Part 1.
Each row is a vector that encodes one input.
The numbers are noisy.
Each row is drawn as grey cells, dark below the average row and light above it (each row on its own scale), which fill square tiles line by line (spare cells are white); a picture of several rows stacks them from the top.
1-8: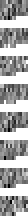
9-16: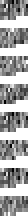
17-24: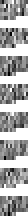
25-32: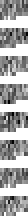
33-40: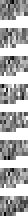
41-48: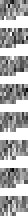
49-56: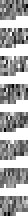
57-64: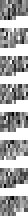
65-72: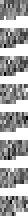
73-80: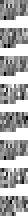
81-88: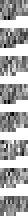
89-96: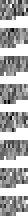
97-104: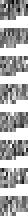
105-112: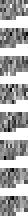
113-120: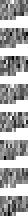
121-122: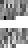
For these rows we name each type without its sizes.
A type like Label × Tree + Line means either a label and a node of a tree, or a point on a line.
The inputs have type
Bool × Bool × Bool × Bool.
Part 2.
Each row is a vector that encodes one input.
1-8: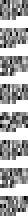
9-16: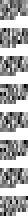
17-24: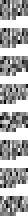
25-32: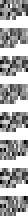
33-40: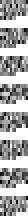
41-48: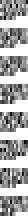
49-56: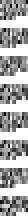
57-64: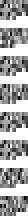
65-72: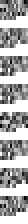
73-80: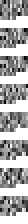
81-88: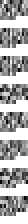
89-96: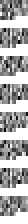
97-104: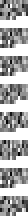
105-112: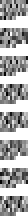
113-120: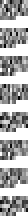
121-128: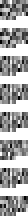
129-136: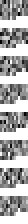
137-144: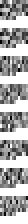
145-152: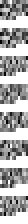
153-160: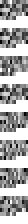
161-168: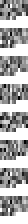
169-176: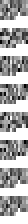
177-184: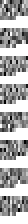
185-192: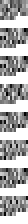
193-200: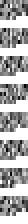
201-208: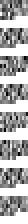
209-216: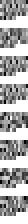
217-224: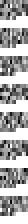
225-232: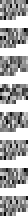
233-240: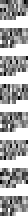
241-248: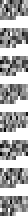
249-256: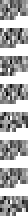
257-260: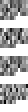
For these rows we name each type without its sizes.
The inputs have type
Line.
